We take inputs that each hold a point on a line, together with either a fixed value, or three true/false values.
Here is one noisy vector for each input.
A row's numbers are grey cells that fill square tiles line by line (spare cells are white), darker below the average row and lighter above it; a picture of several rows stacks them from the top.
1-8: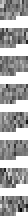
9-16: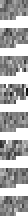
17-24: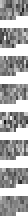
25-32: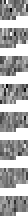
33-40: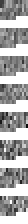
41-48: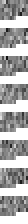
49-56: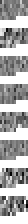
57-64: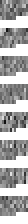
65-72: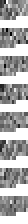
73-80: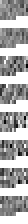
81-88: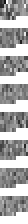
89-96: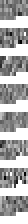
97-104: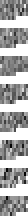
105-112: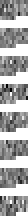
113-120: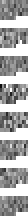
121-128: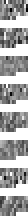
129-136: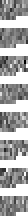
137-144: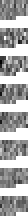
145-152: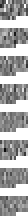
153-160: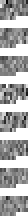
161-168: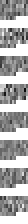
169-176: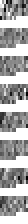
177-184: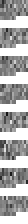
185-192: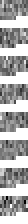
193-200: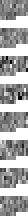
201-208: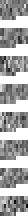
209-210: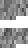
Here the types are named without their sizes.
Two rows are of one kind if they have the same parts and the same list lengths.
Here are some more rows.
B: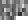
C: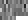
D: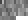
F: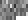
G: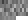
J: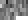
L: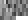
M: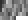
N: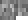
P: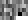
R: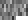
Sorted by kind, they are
B, C, F, L, P
D, G, J, M, N, R

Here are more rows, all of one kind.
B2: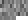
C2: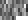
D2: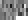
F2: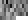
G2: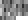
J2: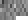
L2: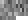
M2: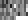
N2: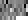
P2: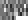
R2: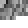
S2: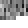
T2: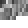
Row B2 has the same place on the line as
F2, G2, J2 and T2.
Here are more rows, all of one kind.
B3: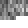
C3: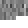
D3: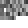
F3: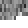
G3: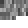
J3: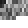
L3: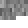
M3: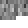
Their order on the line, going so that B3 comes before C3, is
D3, L3, B3, M3, C3, J3, G3, F3.
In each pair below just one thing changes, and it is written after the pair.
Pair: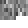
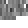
the place on the line
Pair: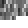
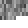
one of the three true/false values
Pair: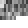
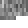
one of the three true/false values
